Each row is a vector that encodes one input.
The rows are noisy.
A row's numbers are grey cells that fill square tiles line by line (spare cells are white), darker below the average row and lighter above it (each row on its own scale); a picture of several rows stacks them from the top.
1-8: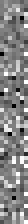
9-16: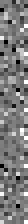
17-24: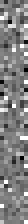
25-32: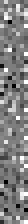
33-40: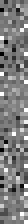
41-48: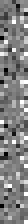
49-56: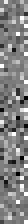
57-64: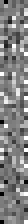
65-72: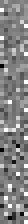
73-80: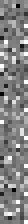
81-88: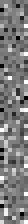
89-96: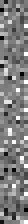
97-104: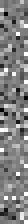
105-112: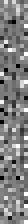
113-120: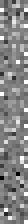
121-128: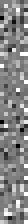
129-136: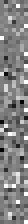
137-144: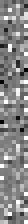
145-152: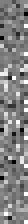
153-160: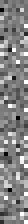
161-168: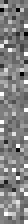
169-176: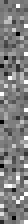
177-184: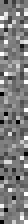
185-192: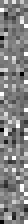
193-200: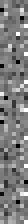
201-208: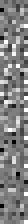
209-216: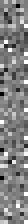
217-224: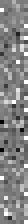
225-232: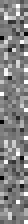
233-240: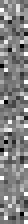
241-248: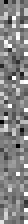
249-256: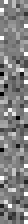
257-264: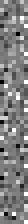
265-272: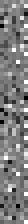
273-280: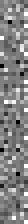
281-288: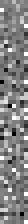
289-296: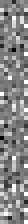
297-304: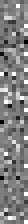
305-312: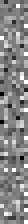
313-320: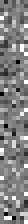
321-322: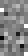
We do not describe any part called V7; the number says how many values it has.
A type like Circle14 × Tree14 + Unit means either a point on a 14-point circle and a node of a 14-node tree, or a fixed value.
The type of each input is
Bool × (Tree13 + V7) + Unit.
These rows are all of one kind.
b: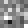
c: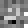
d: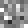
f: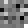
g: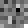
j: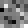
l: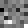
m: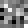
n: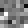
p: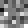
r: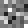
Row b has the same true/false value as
c, d, m and r.
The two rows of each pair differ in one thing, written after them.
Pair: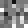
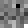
the value of V7
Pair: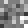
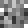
the value of V7
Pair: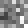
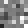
the value of V7
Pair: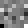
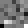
the true/false value
